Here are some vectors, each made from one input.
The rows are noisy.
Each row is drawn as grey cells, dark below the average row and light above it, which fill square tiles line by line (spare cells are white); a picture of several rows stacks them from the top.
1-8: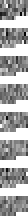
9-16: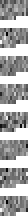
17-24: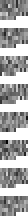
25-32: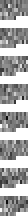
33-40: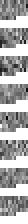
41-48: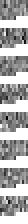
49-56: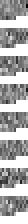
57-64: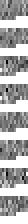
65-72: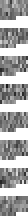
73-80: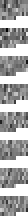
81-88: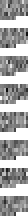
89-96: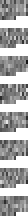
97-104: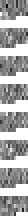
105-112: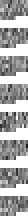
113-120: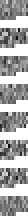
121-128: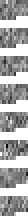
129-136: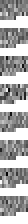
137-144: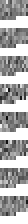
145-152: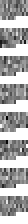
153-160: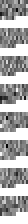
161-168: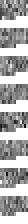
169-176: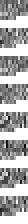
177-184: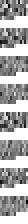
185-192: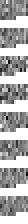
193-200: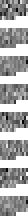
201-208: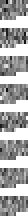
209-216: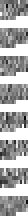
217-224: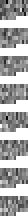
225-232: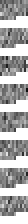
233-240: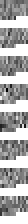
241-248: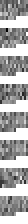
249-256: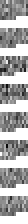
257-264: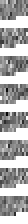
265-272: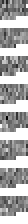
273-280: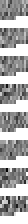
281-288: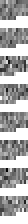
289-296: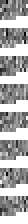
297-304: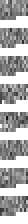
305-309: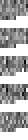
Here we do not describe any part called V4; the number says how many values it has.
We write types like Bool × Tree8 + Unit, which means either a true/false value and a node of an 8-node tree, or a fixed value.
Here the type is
(Label5 × Label5 + List2(V4)) × Line8.
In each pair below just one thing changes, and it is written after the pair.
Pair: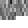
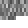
the value of V4 in item 1 of the list
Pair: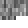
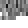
the place on the 8-point line
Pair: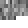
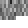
the place on the 8-point line
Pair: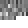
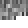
the place on the 8-point line
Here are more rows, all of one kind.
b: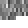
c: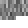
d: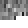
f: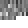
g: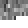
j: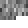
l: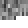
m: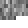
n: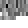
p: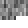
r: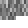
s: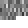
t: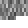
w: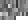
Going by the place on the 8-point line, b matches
c, r, s and t.
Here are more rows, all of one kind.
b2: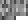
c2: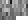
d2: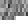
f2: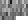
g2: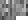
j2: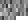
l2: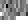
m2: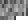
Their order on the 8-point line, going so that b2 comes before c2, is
l2, j2, m2, b2, g2, c2, f2, d2.
